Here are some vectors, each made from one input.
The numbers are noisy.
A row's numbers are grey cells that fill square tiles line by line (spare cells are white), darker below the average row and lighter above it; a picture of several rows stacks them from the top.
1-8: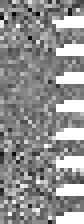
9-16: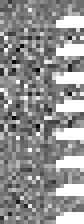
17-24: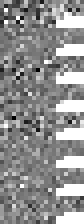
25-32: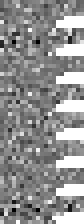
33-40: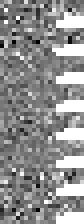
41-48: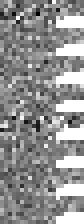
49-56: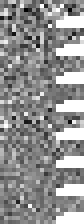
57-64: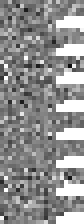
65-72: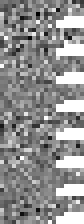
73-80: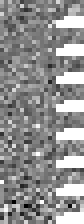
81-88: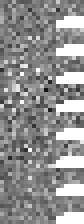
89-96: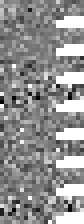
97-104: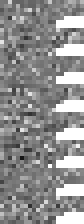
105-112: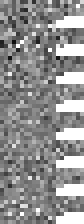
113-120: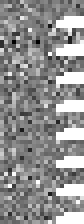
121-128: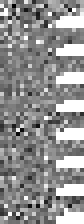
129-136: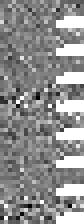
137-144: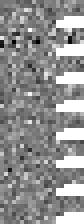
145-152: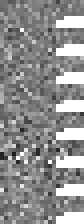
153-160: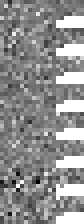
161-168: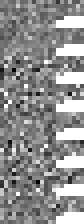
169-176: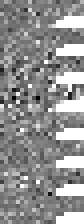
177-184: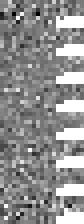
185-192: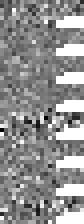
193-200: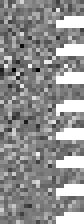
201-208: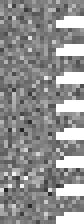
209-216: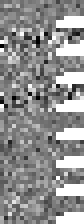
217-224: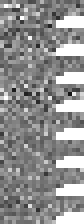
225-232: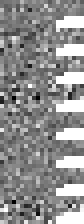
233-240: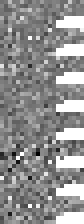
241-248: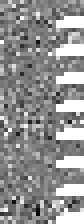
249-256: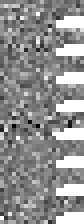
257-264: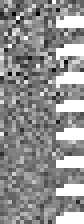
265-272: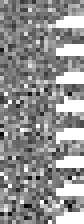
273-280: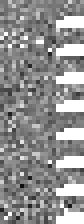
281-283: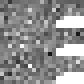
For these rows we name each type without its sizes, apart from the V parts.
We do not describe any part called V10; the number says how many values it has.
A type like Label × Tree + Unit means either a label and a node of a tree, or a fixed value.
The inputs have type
Bool × Bool × Bool + Circle × List(V10).
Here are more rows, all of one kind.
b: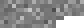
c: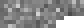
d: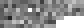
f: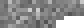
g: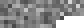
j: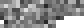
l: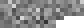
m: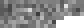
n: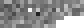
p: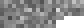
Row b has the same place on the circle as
l, m, n and p.
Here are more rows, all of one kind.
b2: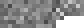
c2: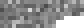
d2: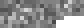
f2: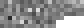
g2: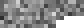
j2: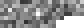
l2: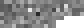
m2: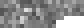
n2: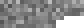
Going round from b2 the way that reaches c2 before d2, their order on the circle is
b2, l2, c2, n2, j2, g2, m2, f2, d2.
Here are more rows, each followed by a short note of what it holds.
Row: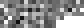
three true/false values
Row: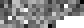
a point on a circle, together with a list of one item
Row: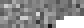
a point on a circle, together with a list of two items
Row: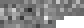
a point on a circle, together with the empty list
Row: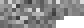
a point on a circle, together with a list of one item
